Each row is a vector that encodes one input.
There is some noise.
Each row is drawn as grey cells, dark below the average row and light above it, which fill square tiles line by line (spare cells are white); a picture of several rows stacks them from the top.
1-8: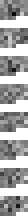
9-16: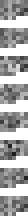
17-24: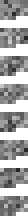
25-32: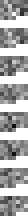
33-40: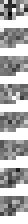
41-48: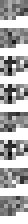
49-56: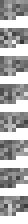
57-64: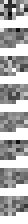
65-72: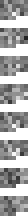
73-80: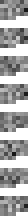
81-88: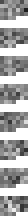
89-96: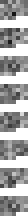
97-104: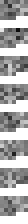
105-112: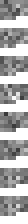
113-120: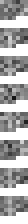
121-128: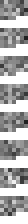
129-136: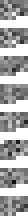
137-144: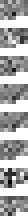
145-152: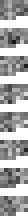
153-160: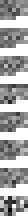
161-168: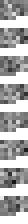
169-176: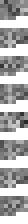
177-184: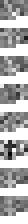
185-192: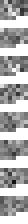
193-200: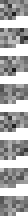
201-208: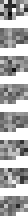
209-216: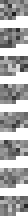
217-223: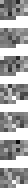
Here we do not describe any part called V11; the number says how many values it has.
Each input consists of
a list of up to two items, each a true/false value and a value of V11.
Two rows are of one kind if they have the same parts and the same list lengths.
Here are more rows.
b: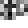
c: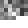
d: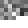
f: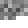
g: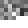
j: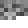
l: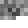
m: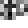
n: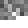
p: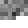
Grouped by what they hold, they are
b, m
c, d, g, j, n
f, l, p

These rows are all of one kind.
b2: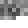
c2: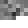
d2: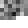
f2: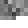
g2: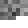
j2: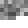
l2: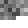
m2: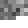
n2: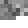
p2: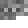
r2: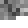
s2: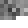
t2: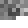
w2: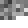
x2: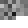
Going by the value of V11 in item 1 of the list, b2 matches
l2, r2, s2 and t2.
